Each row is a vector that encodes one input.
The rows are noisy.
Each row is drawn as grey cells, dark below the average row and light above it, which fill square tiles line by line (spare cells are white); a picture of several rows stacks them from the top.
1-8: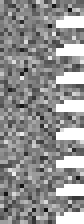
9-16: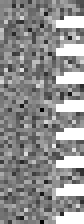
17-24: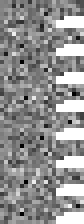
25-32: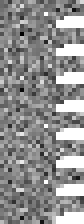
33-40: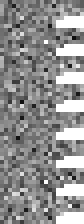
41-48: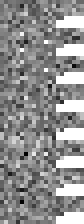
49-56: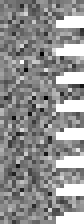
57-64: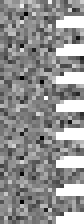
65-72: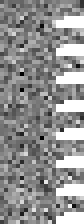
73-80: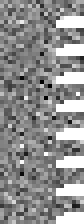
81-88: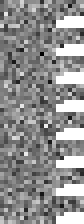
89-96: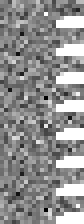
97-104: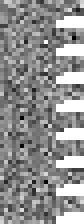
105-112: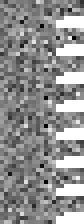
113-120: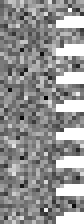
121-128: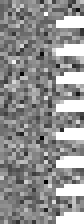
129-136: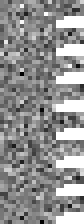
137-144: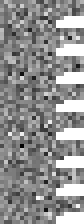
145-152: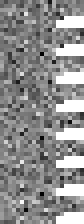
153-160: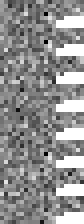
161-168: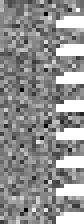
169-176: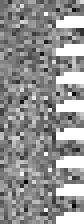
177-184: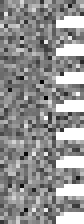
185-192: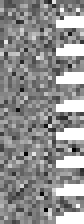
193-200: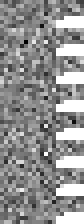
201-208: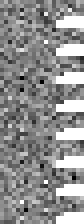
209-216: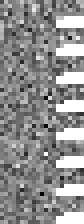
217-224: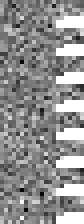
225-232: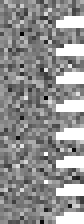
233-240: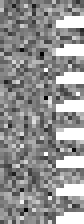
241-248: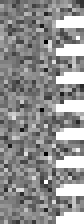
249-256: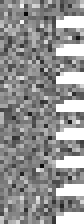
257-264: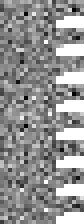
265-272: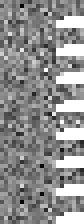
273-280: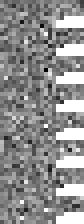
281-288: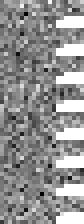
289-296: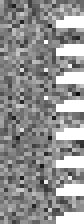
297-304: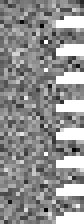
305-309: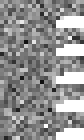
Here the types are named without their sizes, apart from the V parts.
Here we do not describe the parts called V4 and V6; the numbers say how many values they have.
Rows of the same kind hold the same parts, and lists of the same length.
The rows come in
2 kinds.
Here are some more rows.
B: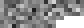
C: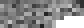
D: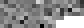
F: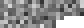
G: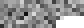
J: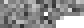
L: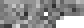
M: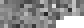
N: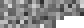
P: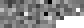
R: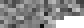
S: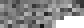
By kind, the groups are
B, C, D, M, P, R, S
F, G, J, L, N

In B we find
a label, a true/false value and a value of V4.
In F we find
a label and a value of V6.
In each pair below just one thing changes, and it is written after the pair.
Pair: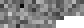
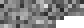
the true/false value
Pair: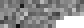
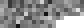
the value of V4
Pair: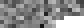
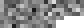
the value of V4
